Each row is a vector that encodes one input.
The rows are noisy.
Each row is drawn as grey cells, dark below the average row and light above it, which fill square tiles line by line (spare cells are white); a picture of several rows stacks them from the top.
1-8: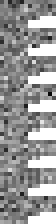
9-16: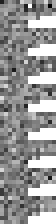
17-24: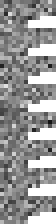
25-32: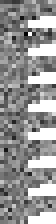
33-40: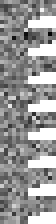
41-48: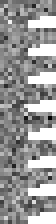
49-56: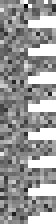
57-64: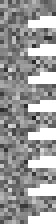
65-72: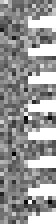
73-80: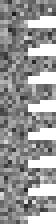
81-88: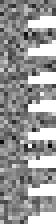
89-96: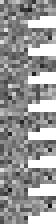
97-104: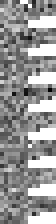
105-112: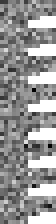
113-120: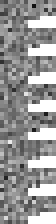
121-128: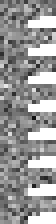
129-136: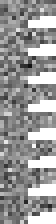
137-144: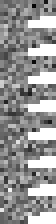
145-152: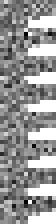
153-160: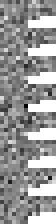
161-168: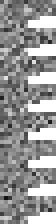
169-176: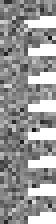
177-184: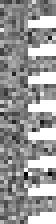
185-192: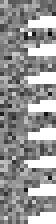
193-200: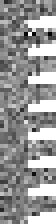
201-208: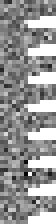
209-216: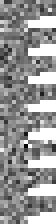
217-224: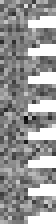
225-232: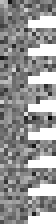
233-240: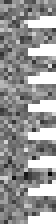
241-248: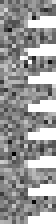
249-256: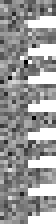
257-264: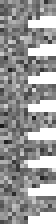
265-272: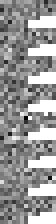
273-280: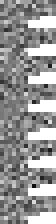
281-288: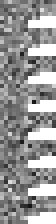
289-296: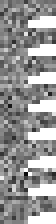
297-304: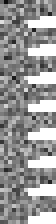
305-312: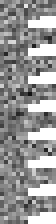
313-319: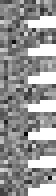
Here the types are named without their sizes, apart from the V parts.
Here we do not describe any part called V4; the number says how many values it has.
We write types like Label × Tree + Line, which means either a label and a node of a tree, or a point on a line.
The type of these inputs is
Circle + (Label + Line) × List(V4).
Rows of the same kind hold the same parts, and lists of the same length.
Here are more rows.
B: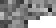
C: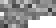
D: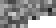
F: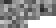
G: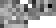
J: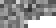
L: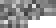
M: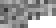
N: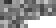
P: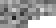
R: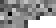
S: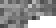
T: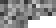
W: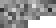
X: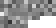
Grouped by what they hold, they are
B, C, R, W, X
D, S
F, N
G
J, L
M, P
T

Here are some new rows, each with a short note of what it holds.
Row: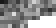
a point on a line, together with a list of two items
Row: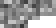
a label, together with a list of one item
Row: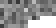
a point on a line, together with a list of two items
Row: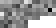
a label, together with a list of two items
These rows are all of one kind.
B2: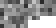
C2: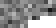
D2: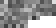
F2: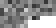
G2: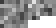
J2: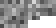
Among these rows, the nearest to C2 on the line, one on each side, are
F2 and J2.
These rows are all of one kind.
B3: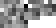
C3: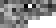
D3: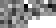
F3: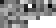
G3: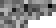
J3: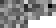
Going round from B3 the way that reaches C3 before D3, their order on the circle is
B3, F3, J3, G3, C3, D3.
